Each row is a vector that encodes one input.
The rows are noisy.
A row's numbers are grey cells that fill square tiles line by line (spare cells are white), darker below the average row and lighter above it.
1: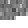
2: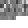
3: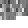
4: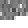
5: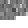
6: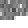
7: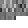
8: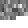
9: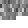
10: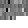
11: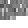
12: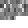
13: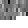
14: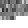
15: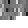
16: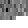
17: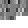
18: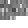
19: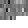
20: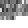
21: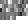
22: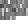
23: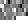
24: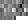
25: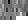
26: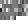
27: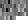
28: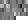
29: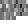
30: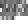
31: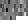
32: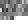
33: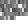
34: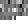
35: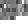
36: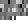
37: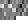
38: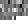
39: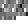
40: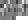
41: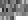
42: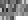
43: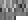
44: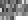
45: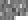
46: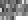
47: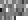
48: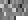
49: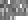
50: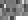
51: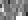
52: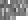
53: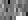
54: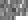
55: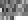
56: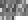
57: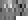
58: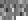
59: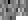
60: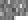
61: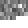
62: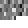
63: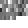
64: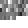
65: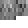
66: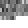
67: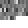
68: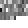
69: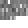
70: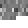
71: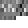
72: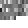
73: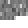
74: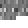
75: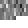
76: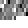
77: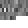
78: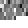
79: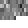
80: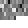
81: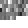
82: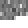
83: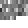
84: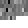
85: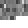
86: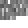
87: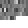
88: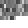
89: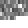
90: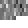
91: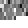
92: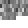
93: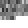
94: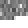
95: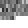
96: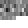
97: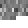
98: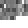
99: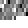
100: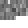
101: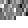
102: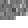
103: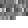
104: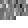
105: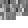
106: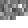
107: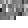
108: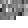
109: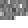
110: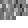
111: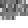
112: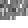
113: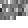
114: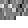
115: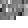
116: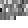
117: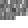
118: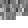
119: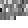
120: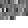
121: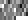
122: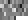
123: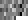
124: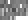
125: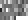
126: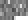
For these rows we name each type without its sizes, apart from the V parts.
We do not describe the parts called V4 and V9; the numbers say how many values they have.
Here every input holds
a value of V9, together with either a point on each of two lines and a true/false value, or a value of V4.
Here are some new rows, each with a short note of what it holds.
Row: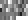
a value of V4 and a value of V9
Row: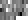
a value of V4 and a value of V9
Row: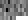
a point on each of two lines, a true/false value and a value of V9
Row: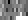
a point on each of two lines, a true/false value and a value of V9
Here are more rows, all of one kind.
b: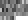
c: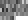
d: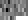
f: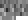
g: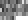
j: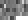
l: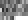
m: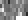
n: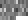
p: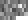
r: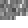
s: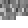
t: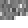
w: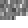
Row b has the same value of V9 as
c, g and l.
